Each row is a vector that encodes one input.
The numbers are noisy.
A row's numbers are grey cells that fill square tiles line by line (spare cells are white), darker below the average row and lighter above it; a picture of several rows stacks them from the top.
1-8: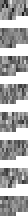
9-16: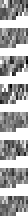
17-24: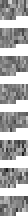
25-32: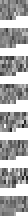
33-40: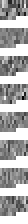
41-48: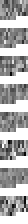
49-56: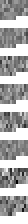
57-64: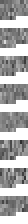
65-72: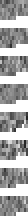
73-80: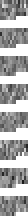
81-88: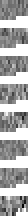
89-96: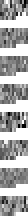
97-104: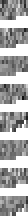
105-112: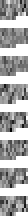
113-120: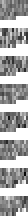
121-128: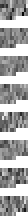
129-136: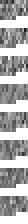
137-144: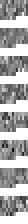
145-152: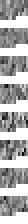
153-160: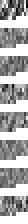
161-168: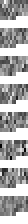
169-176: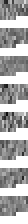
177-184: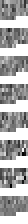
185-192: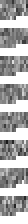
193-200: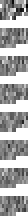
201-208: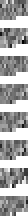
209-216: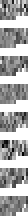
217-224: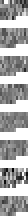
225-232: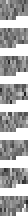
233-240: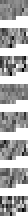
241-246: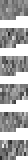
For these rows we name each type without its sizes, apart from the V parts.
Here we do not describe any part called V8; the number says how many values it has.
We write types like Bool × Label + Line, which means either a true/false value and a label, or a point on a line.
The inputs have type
Bool × Line + Circle × (Circle + V8) × V8.
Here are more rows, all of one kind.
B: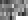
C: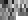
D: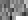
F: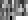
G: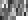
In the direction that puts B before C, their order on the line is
G, D, F, B, C.
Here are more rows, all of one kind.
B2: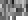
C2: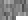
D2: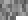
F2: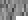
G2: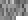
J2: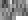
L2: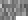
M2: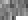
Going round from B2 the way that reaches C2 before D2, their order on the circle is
B2, C2, L2, F2, D2, J2, G2, M2.
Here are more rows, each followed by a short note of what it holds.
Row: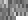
a point on a line and a true/false value
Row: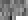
a point on a line and a true/false value
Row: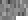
a point on each of two circles and a value of V8
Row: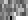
a point on a line and a true/false value
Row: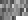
a point on a line and a true/false value
